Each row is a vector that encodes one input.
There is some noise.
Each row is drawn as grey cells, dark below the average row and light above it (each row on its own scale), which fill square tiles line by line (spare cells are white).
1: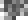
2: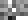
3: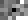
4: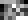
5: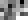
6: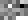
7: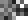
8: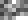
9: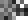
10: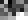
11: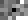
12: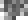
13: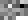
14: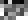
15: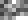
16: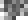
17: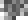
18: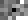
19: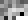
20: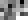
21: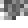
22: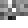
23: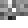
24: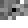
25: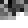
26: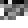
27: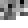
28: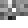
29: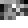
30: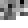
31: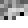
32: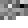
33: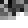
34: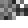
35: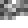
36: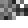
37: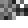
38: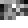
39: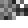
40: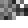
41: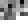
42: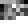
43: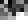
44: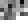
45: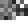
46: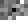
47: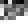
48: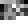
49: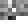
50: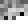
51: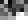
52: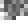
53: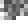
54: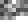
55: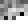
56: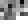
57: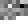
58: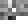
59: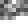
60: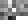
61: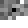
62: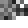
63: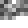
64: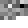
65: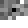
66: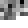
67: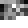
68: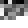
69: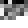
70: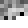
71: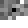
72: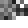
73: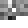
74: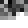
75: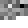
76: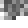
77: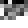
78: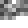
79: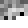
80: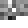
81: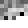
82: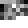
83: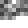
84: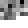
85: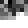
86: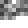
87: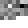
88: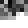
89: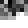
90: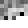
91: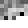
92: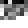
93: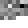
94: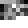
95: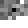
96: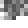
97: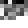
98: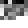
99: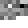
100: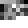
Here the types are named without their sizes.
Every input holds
a label.
